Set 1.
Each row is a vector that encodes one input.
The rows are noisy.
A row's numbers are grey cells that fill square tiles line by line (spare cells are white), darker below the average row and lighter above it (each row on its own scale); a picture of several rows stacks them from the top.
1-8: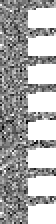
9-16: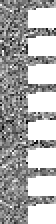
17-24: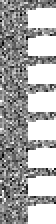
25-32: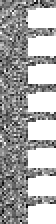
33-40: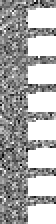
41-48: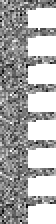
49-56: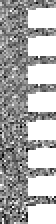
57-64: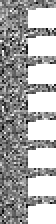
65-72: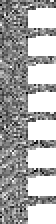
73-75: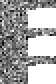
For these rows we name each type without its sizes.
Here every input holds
a point on a line.
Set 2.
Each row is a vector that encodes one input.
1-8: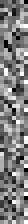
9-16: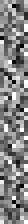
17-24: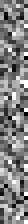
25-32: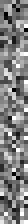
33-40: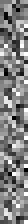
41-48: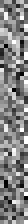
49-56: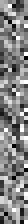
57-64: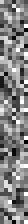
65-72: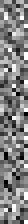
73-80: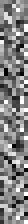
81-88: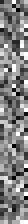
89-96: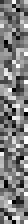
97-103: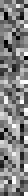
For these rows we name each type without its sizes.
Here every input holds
four true/false values.
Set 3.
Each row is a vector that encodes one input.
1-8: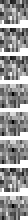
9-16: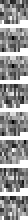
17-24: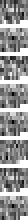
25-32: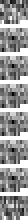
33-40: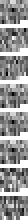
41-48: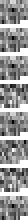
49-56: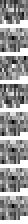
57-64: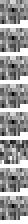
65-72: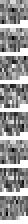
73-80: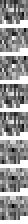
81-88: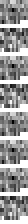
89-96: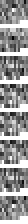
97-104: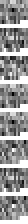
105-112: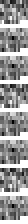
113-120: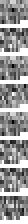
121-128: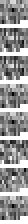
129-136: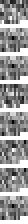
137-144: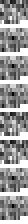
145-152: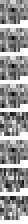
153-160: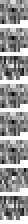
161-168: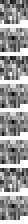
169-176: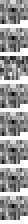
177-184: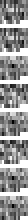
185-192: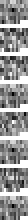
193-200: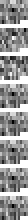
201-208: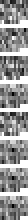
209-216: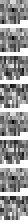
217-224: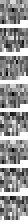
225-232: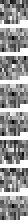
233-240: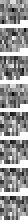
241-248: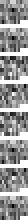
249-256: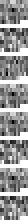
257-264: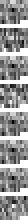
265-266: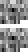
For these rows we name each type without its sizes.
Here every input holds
a label.
